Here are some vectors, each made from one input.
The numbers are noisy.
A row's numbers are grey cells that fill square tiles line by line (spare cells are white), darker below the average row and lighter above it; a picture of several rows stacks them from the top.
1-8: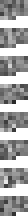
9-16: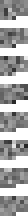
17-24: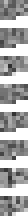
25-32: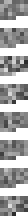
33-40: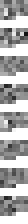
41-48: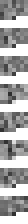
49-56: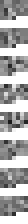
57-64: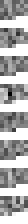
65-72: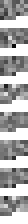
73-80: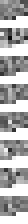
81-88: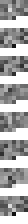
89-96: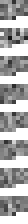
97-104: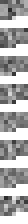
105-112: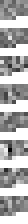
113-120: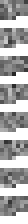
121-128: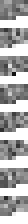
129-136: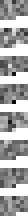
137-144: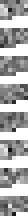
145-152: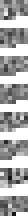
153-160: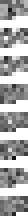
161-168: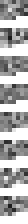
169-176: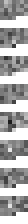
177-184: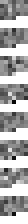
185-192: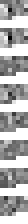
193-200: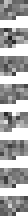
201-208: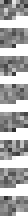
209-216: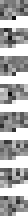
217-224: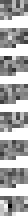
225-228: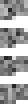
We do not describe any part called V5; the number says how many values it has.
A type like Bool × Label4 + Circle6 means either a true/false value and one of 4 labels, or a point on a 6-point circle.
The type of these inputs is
Line6 × (Line8 × V5 + Tree11).
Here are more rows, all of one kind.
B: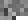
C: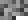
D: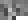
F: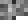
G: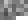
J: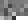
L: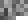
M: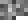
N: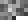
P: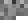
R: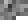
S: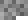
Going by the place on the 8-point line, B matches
J, M, N and R.
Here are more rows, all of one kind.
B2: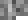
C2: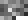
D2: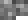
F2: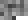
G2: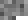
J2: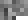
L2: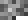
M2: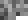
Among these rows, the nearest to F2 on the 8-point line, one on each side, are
B2 and G2.
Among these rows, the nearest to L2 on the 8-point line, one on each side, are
D2 and J2.
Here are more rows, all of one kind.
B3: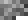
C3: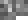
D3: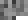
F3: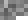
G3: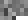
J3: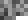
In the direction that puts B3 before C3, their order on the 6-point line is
B3, C3, D3, J3, G3, F3.
